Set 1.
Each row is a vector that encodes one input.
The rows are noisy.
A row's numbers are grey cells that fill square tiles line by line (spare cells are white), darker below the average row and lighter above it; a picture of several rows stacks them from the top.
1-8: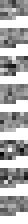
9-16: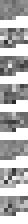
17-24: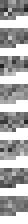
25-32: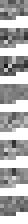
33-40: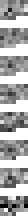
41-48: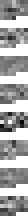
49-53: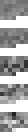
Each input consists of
a point on a 5-point line and a true/false value.
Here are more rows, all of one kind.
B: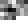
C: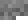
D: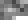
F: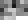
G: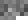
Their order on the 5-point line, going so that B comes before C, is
D, G, F, B, C.
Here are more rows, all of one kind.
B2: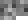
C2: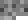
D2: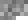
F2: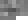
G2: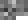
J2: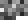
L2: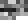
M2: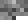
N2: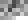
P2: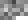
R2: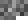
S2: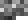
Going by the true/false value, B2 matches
C2, J2, M2 and R2.
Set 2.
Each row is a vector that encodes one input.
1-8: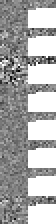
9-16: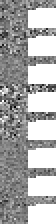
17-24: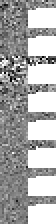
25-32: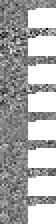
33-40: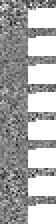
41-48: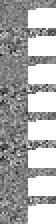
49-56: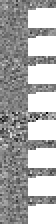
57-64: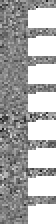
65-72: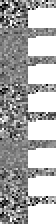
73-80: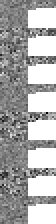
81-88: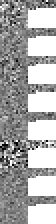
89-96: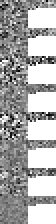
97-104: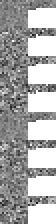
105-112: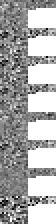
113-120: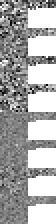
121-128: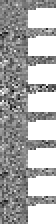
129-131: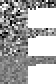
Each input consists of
a true/false value, together with either a fixed value, or a node of a 17-node tree.
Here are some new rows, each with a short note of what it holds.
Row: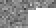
a node of a 17-node tree and a true/false value
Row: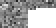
a node of a 17-node tree and a true/false value
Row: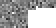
a true/false value
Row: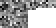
a node of a 17-node tree and a true/false value
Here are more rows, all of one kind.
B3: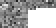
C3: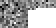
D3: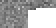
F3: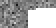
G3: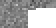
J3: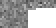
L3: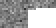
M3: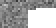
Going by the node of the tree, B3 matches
C3 and M3.
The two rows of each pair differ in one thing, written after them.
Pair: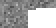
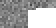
the node of the tree
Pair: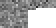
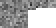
the node of the tree
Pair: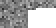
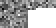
the node of the tree
